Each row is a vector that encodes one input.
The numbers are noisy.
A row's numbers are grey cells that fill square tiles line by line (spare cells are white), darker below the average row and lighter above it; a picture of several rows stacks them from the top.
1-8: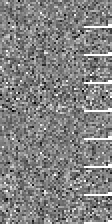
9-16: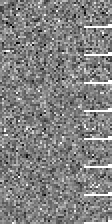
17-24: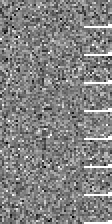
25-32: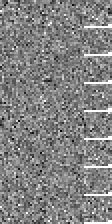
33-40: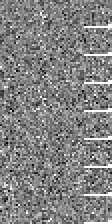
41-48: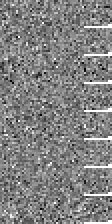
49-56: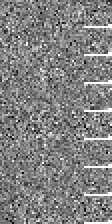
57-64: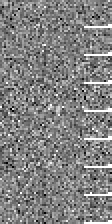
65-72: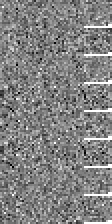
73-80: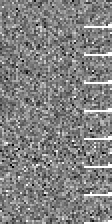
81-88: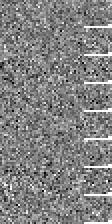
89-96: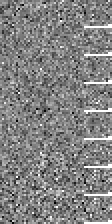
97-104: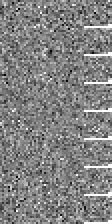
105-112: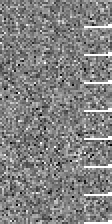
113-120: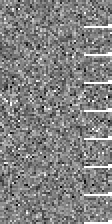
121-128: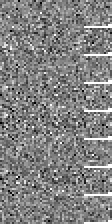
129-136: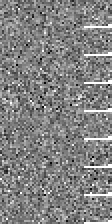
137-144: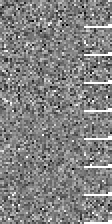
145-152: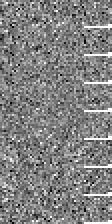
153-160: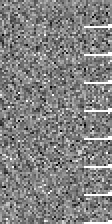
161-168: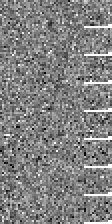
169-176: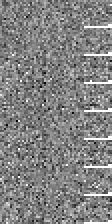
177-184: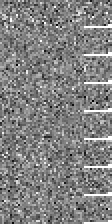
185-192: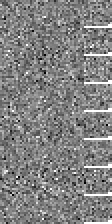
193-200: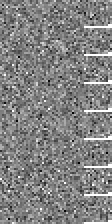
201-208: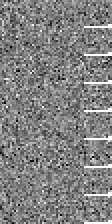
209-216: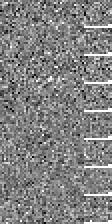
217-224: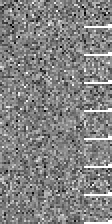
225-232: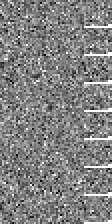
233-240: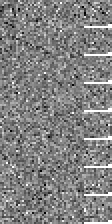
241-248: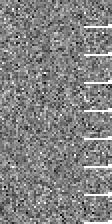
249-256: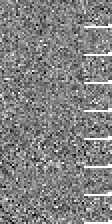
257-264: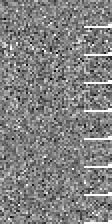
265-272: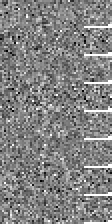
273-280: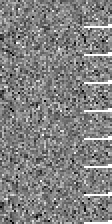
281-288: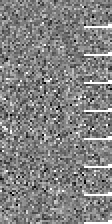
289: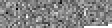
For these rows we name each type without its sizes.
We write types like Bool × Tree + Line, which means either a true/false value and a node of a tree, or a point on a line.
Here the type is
Line × Line × Tree.
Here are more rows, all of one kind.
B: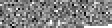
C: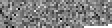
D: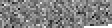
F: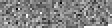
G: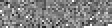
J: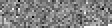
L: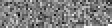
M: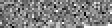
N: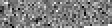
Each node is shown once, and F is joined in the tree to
G.
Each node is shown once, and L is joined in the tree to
M.
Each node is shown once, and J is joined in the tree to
B.
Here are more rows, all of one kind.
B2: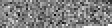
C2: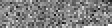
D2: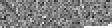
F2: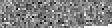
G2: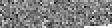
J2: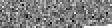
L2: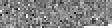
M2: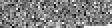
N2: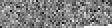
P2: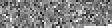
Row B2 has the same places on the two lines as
C2 and N2.
